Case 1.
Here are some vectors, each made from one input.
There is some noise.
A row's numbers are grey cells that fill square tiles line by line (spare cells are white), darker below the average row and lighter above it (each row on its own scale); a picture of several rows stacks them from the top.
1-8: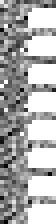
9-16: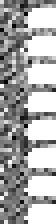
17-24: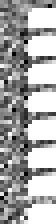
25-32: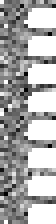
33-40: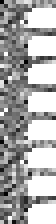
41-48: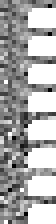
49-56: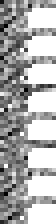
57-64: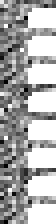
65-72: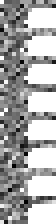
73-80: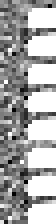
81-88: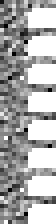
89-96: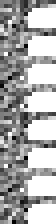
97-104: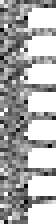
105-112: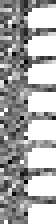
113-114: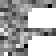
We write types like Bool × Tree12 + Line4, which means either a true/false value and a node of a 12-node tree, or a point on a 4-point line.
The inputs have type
Tree10.
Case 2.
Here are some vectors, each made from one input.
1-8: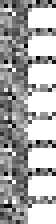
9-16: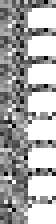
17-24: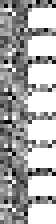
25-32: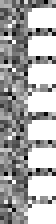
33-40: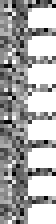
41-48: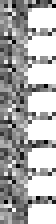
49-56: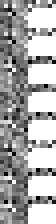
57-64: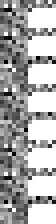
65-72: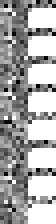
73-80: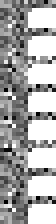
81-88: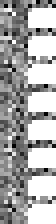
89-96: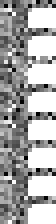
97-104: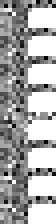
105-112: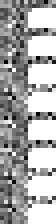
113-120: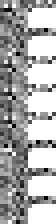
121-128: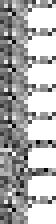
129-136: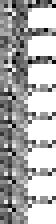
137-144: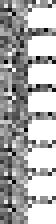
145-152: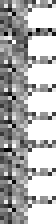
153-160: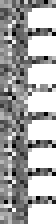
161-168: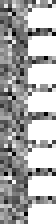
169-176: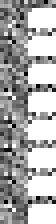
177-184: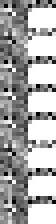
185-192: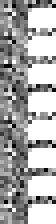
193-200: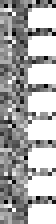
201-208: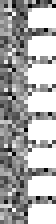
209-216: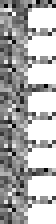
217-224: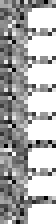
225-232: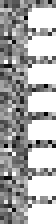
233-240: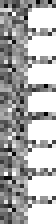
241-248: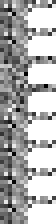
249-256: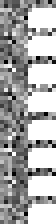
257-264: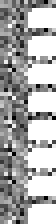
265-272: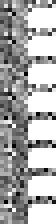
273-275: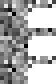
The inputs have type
Line7.
